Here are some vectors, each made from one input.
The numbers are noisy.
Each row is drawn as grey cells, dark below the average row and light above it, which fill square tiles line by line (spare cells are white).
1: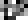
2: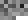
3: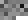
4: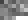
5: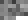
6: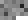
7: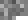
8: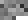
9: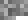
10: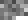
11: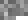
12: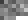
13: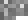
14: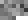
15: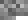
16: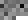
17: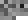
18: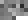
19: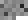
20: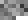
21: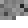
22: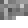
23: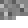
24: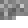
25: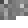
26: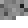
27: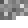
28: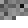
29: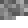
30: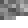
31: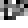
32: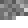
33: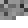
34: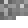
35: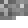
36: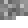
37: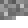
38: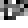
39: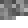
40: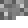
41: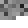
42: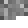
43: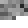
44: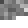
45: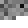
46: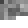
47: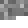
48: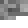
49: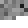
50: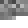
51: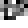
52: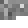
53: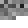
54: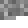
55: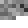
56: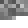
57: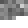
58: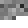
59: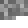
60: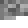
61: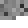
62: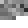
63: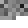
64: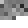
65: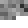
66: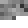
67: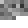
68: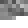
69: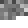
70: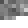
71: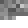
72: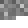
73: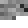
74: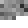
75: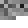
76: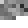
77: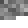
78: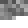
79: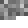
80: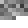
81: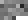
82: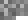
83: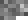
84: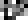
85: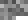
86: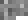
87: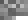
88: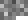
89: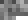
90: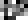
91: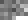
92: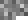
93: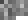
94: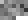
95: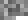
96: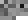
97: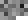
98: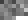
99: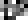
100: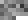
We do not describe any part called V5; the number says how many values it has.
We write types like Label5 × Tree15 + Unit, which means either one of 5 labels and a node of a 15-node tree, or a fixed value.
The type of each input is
List2(Bool × V5).
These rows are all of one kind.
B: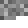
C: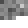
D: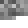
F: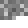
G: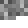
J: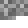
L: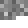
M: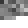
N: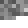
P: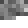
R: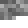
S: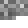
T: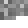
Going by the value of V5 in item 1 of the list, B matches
G, M, N and P.
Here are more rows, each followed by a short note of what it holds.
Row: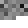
a list of one item
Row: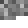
a list of two items
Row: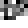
the empty list
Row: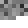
a list of one item
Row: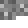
a list of two items
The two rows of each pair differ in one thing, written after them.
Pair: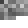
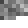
the value of V5 in item 1 of the list
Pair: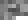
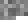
the true/false value in item 1 of the list
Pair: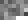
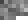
the value of V5 in item 2 of the list
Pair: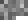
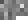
the value of V5 in item 1 of the list
